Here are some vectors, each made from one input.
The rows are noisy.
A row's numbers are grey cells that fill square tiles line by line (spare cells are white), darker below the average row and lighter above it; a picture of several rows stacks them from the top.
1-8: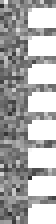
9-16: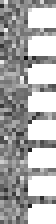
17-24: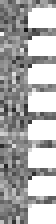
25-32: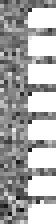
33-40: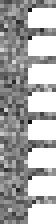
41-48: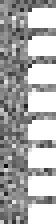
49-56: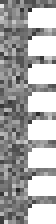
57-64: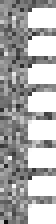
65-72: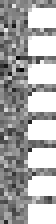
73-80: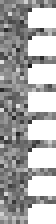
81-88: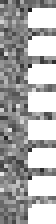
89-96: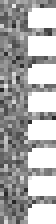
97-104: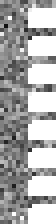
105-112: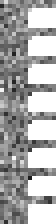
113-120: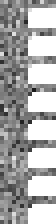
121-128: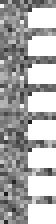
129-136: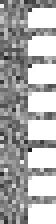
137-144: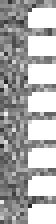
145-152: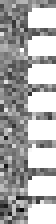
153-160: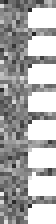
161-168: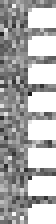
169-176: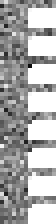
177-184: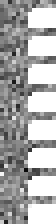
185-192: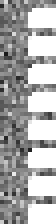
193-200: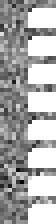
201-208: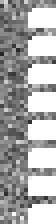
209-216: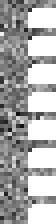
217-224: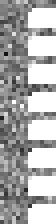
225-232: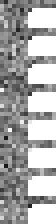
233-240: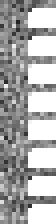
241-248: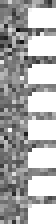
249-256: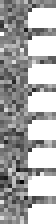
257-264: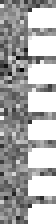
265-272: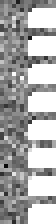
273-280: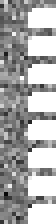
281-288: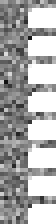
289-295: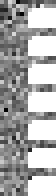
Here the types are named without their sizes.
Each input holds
a list of points on a line.
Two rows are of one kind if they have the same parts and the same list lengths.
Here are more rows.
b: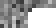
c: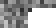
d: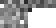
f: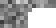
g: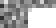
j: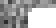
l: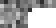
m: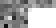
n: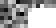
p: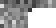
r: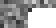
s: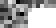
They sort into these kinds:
b, g
c, d, l, m, r
f, j, p
n, s

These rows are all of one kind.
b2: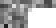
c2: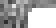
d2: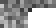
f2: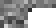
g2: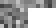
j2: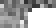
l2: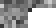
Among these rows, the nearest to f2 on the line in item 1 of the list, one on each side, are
c2 and l2.
